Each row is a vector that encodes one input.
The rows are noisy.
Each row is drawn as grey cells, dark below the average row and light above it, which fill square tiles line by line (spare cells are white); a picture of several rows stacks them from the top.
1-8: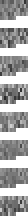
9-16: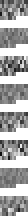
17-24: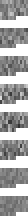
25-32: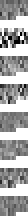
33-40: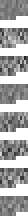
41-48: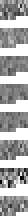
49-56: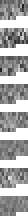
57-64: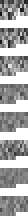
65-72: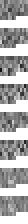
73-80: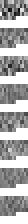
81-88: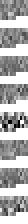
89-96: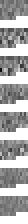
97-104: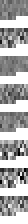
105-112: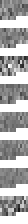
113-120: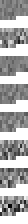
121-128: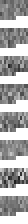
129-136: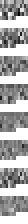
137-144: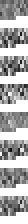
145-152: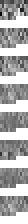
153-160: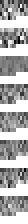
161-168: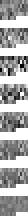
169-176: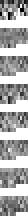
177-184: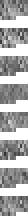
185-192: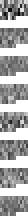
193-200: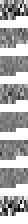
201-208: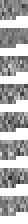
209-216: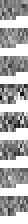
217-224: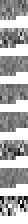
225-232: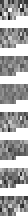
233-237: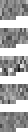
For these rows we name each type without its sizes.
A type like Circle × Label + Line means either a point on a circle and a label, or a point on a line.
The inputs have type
Bool × Bool × Bool × Bool + Circle.
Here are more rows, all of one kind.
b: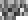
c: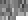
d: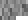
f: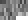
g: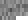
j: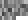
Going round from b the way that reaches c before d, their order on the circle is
b, f, c, j, d, g.
